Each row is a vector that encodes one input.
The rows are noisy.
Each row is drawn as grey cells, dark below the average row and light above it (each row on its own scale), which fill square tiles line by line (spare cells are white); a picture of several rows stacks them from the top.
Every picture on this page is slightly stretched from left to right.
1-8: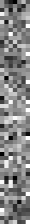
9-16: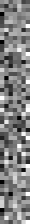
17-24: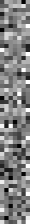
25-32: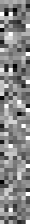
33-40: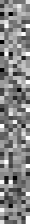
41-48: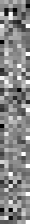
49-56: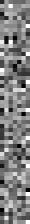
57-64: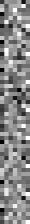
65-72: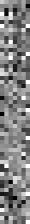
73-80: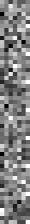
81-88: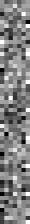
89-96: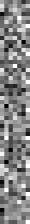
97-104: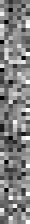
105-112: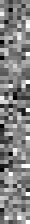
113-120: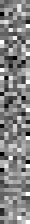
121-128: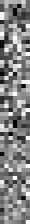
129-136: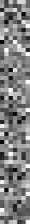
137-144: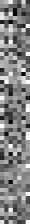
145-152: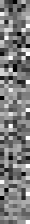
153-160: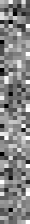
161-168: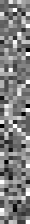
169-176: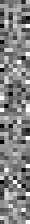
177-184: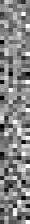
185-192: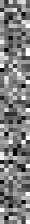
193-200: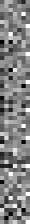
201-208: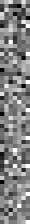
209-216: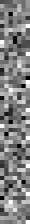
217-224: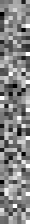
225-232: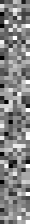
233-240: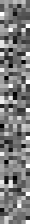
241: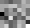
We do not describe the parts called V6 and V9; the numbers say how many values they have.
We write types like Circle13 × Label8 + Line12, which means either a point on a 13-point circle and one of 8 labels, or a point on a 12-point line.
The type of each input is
Bool × V6 × V9 + Line5 + Line7.
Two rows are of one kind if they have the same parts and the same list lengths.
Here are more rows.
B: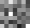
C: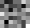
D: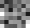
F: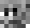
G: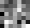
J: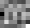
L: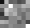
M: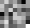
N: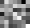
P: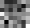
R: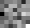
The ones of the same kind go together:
B, F
C, D, P
G, J, L, M, N, R

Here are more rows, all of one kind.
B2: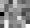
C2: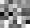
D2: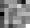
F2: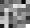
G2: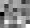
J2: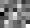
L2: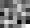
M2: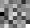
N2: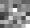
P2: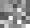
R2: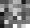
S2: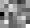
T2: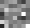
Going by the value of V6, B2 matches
F2, L2 and T2.
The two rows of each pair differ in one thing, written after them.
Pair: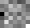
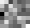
the value of V9
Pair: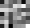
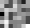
the value of V9
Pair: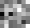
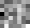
the true/false value
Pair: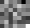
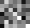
the true/false value
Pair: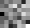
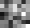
the value of V6
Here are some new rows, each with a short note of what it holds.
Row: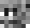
a point on a 7-point line
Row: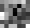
a point on a 7-point line
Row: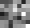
a true/false value, a value of V6 and a value of V9
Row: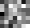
a true/false value, a value of V6 and a value of V9
